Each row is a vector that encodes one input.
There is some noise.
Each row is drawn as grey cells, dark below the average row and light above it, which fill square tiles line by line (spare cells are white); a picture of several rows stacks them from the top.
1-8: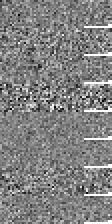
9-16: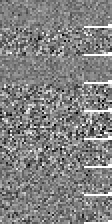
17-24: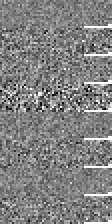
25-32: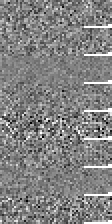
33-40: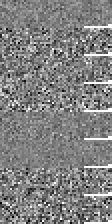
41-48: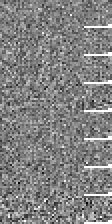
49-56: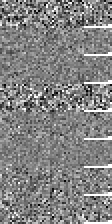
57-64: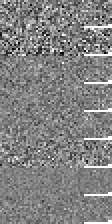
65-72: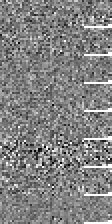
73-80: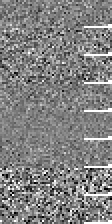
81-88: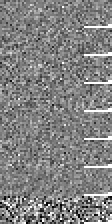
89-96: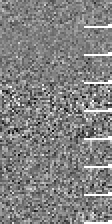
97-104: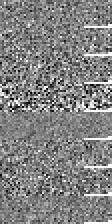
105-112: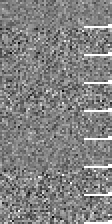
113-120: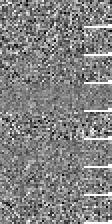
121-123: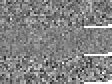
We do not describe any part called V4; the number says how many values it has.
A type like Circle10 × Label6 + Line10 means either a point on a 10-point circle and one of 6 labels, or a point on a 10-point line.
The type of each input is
Circle6 + Label5 × List2(V4).
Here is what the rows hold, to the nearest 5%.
About 20% of them hold a point on a 6-point circle. The rest hold one of 5 labels, together with a list of up to two values of V4.
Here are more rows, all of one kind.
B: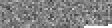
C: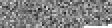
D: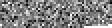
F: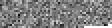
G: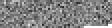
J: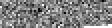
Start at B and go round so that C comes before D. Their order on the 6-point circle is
B, F, J, C, G, D.
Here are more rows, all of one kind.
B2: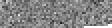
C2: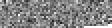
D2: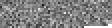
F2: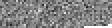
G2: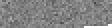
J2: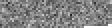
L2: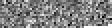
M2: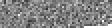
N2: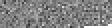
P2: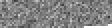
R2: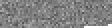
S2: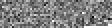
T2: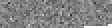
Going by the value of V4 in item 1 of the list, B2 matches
G2, R2 and T2.
